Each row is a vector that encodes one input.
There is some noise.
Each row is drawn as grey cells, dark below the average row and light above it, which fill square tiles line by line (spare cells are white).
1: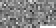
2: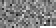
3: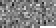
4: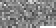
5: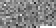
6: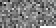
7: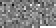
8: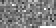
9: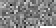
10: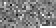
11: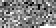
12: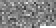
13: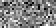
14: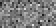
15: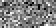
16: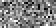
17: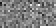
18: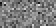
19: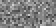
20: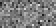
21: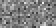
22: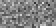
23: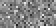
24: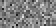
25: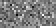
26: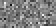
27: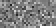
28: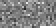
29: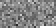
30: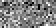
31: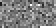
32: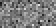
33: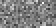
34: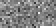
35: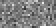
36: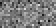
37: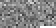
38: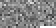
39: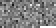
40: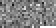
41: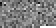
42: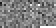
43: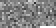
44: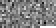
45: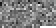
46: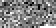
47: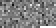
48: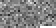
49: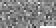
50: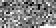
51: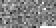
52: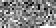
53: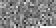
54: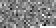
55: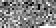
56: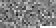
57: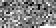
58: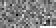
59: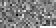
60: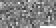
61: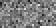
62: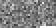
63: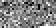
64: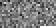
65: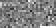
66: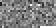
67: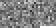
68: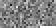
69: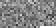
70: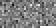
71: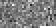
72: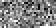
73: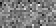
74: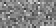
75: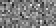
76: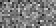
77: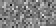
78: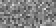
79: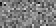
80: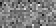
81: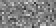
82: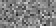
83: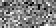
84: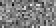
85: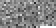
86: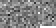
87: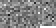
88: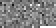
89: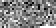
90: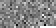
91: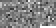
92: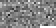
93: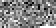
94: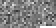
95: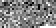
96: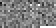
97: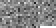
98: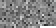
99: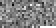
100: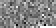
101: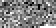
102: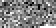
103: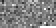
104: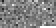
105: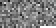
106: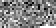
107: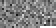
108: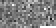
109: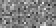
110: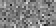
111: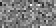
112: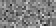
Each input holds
a point on a 4-point line, together with a list of up to three points on a 5-point line.
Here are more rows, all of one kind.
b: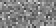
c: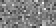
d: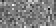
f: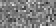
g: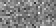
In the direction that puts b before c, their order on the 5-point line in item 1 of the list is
b, g, f, d, c.
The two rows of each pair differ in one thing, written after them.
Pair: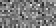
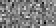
the place on the 5-point line in item 1 of the list
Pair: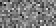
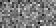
the place on the 5-point line in item 1 of the list
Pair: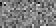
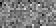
the place on the 5-point line in item 1 of the list
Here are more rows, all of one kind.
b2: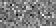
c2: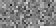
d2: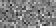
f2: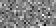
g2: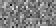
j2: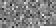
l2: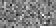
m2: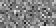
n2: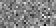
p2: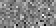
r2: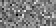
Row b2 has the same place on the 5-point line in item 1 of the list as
g2, j2 and l2.
